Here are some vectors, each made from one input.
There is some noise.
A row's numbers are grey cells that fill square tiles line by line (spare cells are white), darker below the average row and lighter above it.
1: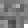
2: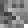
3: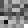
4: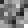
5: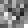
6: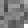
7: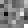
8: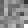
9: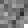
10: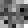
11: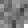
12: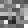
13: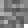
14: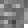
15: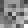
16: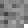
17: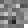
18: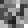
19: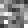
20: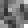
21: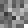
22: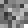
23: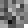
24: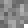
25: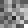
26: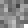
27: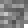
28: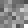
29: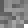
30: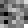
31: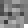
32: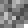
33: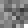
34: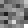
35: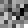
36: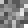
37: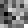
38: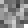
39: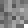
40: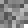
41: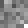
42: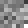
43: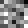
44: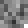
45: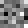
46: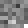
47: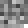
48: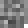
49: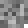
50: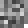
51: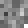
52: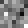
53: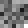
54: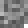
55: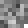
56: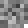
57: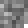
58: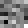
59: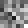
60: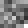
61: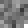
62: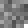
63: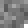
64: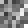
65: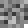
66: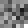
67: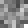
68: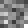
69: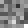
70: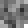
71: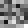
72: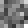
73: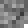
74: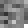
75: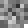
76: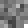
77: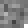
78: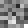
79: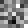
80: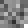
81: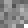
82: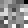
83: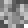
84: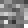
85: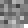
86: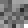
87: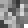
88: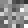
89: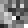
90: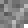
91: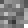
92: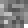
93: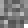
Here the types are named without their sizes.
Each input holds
either a point on a circle, or a point on a line.
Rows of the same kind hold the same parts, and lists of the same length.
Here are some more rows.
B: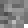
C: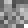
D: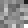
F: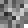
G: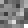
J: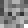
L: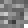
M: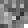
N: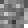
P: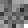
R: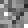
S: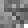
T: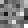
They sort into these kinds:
B, C, D, F, G, J, T
L, M, N, P, R, S

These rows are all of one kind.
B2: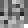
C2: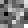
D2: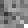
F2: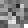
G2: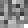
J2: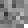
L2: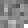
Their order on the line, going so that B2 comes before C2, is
G2, B2, L2, C2, F2, D2, J2.
